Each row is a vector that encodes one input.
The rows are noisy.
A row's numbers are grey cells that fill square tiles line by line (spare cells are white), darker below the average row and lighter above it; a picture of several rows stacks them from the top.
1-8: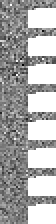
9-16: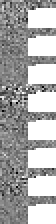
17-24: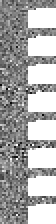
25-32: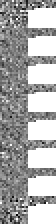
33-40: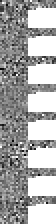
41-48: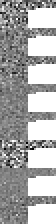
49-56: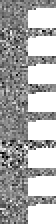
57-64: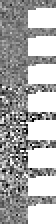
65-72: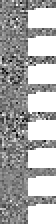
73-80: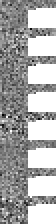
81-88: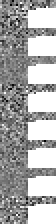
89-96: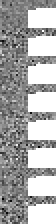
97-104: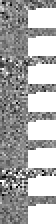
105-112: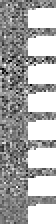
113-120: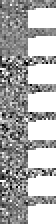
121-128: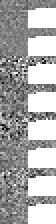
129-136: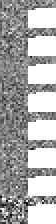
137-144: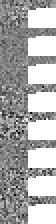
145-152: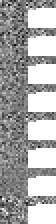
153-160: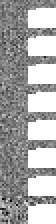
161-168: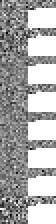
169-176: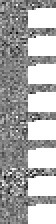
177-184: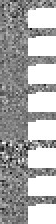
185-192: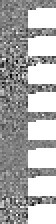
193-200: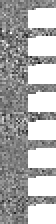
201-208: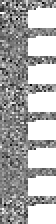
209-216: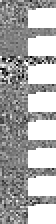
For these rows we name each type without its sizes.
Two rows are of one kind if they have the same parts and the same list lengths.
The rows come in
4 kinds.
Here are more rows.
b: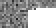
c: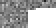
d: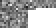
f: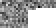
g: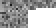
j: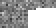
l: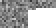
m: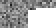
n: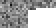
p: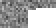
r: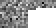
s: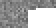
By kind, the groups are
b, d, g, r
c
f, s
j, l, m, n, p

